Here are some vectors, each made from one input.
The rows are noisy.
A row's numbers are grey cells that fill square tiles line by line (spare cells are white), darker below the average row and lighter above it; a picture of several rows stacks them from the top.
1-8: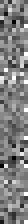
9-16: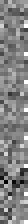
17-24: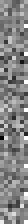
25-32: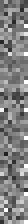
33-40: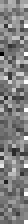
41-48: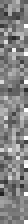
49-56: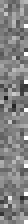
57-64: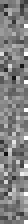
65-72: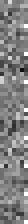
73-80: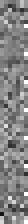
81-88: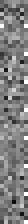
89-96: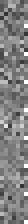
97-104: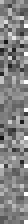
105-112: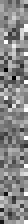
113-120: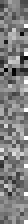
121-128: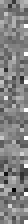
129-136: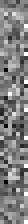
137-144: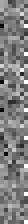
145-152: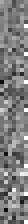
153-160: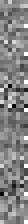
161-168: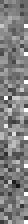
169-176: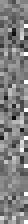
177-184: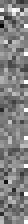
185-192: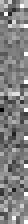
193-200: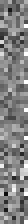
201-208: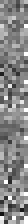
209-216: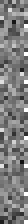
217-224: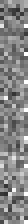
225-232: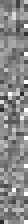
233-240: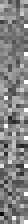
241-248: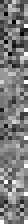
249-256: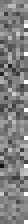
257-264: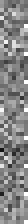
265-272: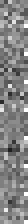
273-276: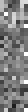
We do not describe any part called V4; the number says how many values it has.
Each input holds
a list of up to two items, each either a point on a 6-point line, or a true/false value and a value of V4.
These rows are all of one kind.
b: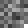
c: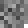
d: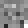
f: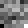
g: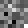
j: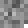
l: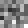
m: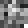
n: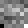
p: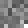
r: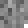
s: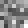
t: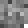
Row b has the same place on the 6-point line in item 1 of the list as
l, m, n and t.
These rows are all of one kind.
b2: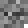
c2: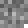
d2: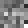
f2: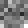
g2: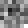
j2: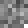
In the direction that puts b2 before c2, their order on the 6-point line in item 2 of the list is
f2, g2, b2, j2, d2, c2.
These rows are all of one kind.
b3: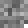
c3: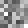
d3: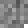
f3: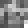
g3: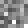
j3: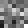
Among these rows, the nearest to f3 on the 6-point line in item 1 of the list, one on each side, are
c3 and g3.
